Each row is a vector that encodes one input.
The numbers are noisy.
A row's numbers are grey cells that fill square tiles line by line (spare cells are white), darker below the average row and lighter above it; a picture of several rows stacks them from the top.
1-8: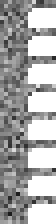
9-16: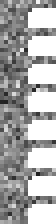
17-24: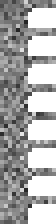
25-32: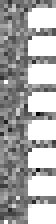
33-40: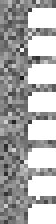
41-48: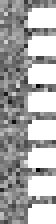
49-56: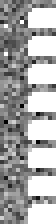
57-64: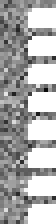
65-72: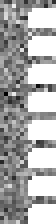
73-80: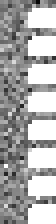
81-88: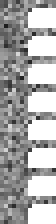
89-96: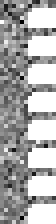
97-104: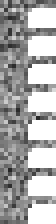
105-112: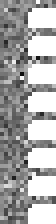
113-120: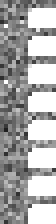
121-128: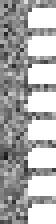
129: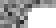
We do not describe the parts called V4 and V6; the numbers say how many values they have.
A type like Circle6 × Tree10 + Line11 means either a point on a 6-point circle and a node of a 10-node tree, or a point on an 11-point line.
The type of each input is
Bool × (Label5 + V4 × V6).
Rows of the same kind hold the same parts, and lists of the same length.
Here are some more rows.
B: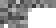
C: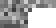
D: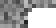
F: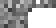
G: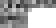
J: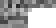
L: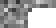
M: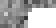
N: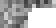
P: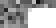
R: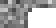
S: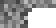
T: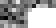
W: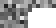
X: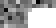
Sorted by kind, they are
B, D, G, J, P, S, T, X
C, F, L, M, N, R, W

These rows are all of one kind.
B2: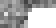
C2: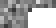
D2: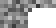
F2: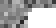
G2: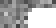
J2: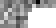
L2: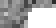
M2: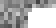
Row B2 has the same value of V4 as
J2 and M2.
